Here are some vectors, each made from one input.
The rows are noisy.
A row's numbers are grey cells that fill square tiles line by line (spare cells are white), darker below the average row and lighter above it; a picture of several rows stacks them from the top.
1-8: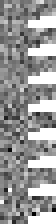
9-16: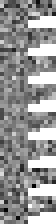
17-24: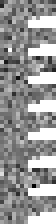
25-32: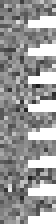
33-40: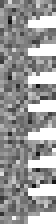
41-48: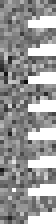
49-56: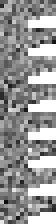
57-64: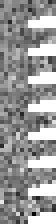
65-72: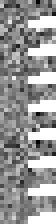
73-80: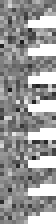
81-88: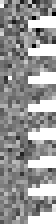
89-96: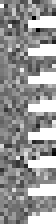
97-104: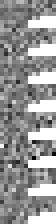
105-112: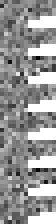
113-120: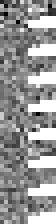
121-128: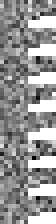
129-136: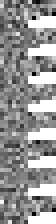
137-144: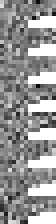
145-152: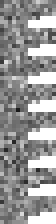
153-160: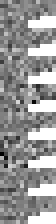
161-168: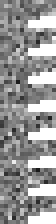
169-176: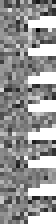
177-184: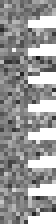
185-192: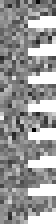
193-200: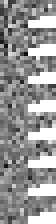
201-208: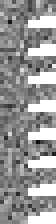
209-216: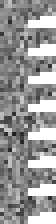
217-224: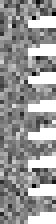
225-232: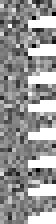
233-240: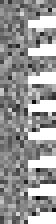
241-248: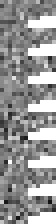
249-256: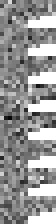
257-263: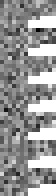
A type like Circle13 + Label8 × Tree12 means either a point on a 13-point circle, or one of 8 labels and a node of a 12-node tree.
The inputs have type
Line4 × Line4 + List2(Circle6).
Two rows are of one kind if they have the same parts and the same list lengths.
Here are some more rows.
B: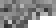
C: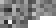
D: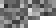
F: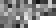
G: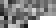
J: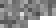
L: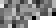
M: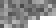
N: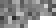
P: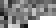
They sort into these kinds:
B, C, J, N
D, F, L
G, P
M

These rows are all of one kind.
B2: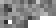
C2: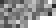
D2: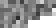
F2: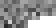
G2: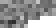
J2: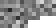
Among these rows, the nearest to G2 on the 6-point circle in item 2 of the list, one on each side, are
B2 and D2.
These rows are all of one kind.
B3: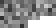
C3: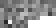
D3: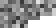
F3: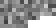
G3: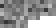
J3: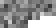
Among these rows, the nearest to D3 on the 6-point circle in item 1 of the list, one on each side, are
B3 and G3.
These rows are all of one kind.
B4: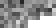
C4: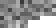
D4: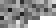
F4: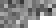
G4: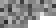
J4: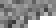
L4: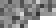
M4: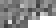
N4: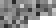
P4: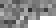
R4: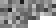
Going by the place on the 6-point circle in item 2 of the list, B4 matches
C4 and D4.
